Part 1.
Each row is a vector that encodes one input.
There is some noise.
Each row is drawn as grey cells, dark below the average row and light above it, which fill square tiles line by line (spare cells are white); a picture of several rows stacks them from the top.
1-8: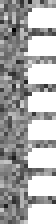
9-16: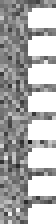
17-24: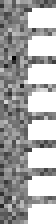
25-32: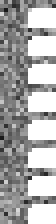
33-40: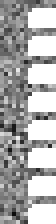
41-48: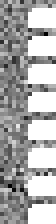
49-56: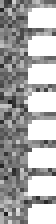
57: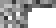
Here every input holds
one of 9 labels.
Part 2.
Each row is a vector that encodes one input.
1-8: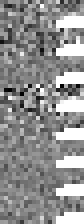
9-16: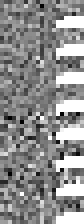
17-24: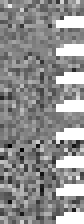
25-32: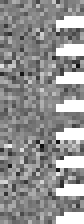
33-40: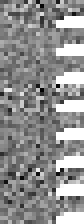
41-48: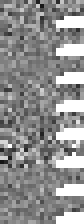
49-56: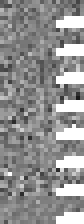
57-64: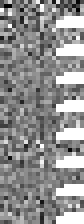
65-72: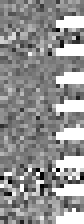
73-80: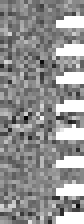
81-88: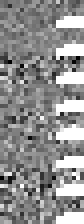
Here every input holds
a point on a 15-point line.
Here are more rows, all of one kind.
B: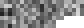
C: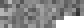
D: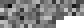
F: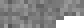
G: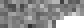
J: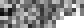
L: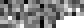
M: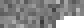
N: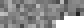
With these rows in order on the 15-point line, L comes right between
C and G.
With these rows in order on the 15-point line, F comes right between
D and J.
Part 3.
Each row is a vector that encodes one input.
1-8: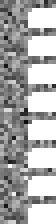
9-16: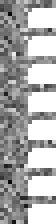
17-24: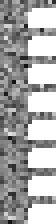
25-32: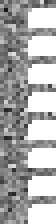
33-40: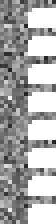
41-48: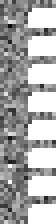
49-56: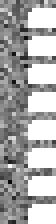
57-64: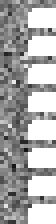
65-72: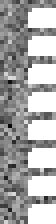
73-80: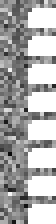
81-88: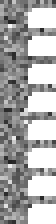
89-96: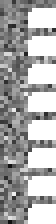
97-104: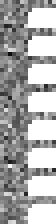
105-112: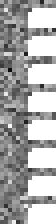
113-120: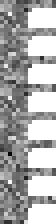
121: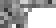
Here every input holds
four true/false values.
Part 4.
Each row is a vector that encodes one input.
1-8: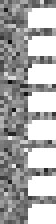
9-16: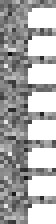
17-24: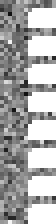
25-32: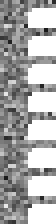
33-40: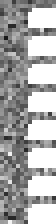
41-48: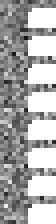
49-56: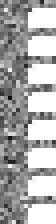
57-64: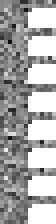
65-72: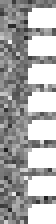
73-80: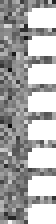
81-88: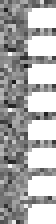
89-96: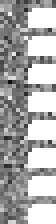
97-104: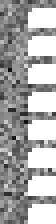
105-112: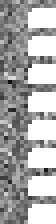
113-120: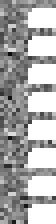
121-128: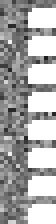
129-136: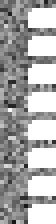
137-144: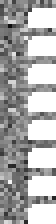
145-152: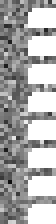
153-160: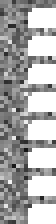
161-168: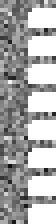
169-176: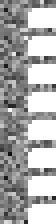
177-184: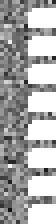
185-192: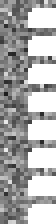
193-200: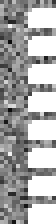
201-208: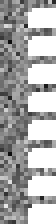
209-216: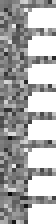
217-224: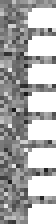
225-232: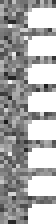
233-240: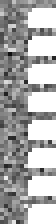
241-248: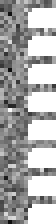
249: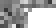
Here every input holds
four true/false values.
